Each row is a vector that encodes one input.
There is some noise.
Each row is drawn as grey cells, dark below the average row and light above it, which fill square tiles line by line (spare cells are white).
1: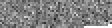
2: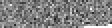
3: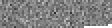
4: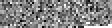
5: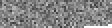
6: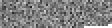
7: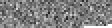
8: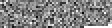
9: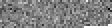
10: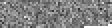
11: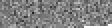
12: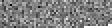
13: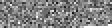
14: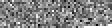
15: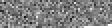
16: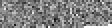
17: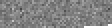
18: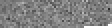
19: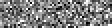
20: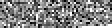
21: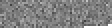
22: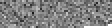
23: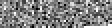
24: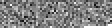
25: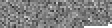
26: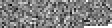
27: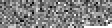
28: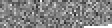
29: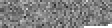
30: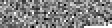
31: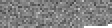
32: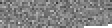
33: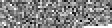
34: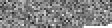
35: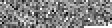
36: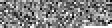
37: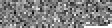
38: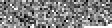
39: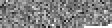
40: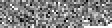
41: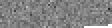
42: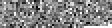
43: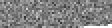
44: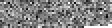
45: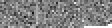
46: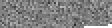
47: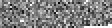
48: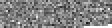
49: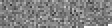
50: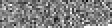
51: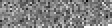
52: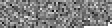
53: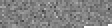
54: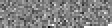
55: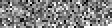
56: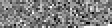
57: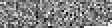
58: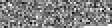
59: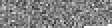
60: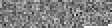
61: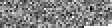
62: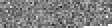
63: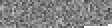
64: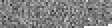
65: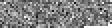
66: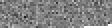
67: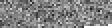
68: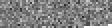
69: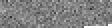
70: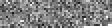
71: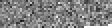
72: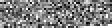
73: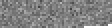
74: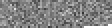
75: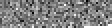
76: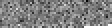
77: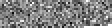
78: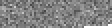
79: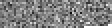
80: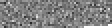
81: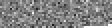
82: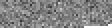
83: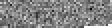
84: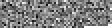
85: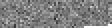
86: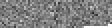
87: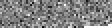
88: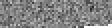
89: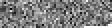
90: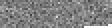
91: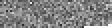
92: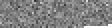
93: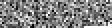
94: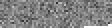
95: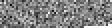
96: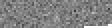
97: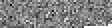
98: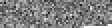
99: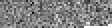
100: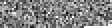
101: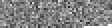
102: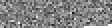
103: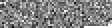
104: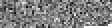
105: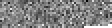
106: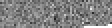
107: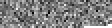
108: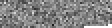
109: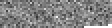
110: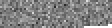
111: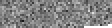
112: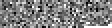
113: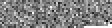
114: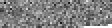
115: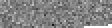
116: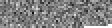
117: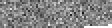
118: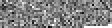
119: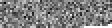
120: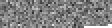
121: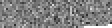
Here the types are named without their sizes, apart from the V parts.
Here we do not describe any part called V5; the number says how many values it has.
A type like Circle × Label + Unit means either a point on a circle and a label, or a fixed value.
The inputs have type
Circle + Line × List(V5).
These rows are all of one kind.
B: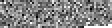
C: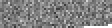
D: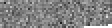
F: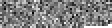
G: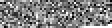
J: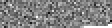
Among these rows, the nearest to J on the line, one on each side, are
C and G.
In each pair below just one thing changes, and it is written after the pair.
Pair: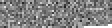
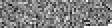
the value of V5 in item 2 of the list
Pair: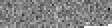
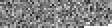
the value of V5 in item 2 of the list
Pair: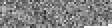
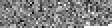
the value of V5 in item 2 of the list
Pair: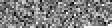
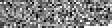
the value of V5 in item 2 of the list
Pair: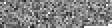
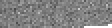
the value of V5 in item 2 of the list
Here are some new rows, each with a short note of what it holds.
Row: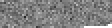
a point on a line, together with a list of two items
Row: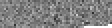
a point on a line, together with the empty list
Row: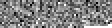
a point on a line, together with a list of one item
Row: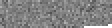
a point on a line, together with a list of one item
